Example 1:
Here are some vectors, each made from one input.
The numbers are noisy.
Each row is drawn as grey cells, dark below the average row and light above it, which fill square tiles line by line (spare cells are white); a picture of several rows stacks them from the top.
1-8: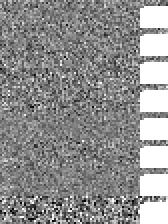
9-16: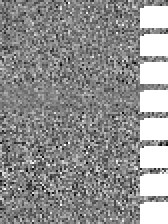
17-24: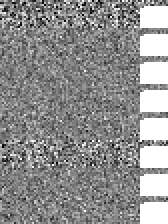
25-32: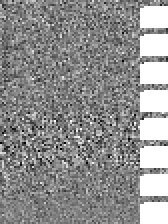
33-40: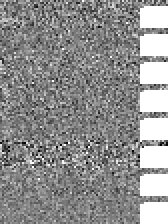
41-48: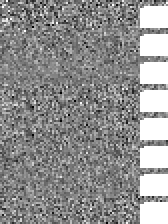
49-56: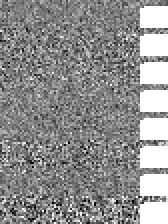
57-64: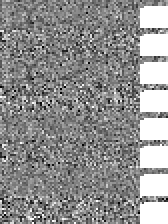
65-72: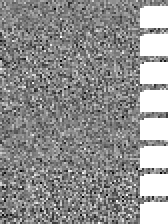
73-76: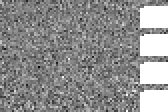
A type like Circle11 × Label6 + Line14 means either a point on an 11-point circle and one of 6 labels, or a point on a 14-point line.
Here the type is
List2(Line3 × Line3).
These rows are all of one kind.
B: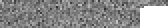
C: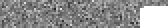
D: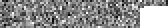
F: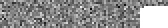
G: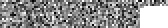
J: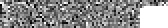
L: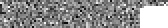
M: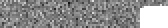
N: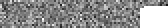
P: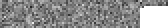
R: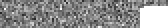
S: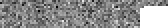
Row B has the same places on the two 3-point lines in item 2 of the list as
C, G, J and L.
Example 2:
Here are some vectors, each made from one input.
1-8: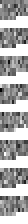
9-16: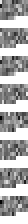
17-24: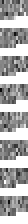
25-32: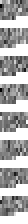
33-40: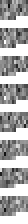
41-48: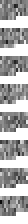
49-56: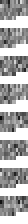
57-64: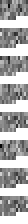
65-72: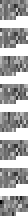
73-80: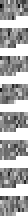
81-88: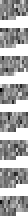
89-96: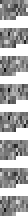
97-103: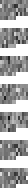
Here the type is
Bool × Bool × Bool × Bool + Line4 × Line8.
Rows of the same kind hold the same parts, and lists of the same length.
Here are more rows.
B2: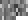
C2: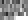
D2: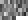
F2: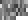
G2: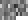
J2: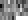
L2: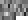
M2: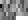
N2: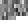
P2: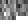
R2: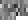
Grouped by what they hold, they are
B2, F2, G2, R2
C2, D2, J2, L2, M2, N2, P2

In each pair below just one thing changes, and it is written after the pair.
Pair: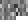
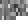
the place on the 8-point line
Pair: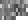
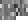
the place on the 8-point line
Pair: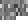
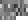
the place on the 4-point line
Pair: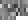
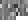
the place on the 4-point line
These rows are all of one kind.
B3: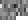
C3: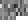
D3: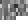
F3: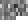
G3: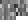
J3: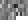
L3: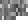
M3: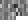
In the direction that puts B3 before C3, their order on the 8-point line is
J3, B3, C3, M3, G3, F3, D3, L3.
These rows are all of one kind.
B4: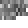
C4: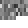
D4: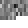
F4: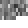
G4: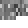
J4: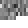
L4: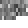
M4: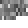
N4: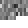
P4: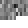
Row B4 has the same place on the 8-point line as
F4, L4 and M4.
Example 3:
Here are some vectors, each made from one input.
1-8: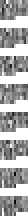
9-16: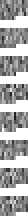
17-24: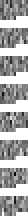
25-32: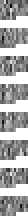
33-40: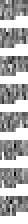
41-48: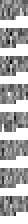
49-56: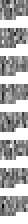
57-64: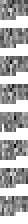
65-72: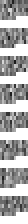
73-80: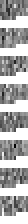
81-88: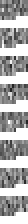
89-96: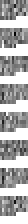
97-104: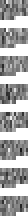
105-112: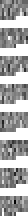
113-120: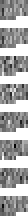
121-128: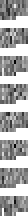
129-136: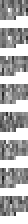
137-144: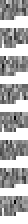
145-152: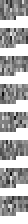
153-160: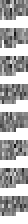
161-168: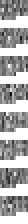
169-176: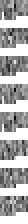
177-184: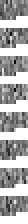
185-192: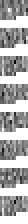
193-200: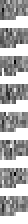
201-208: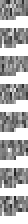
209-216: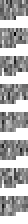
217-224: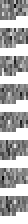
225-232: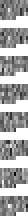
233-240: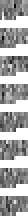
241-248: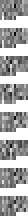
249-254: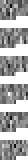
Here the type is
Bool × Bool × Bool × Bool + Line17.
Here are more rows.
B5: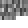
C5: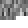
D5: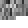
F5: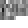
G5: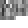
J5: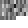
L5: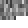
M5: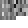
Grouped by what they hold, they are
B5, C5, F5, G5, L5
D5, J5, M5

